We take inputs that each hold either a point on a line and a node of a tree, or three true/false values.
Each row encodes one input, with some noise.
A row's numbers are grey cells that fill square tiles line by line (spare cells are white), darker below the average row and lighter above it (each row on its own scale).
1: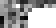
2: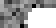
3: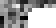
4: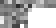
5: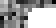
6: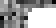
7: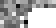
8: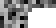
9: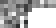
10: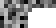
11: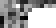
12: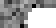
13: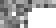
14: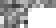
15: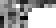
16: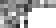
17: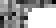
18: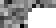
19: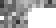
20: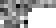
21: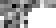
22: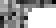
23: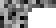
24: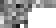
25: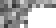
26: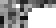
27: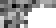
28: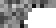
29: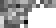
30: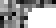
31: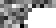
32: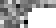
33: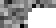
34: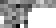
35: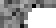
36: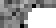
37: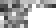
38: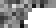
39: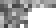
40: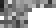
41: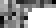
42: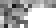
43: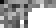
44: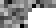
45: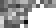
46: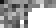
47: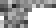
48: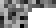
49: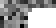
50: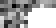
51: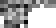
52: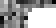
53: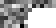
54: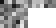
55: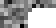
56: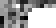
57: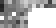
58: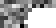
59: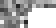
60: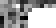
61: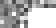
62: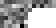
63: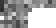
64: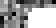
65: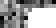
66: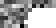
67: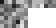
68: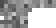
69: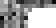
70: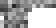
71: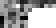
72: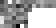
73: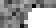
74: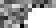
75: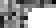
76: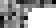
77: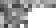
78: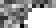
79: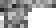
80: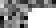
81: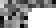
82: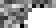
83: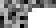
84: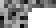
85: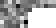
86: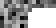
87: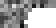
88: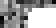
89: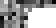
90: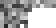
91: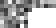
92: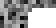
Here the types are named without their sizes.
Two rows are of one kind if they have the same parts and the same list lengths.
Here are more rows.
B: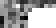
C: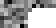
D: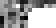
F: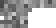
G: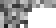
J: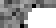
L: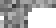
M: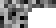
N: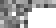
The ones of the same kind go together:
B, C, D, J, M
F, G, L, N

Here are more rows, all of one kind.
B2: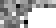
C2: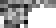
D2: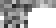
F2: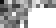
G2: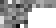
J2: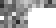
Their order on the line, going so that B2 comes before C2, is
J2, F2, B2, G2, C2, D2.
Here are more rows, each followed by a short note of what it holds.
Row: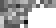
a point on a line and a node of a tree
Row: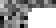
three true/false values
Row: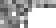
a point on a line and a node of a tree
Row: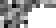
a point on a line and a node of a tree
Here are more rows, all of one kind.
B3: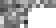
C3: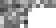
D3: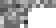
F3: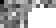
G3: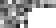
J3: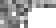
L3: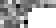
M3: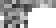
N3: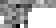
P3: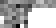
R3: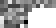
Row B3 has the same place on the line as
C3, D3 and J3.
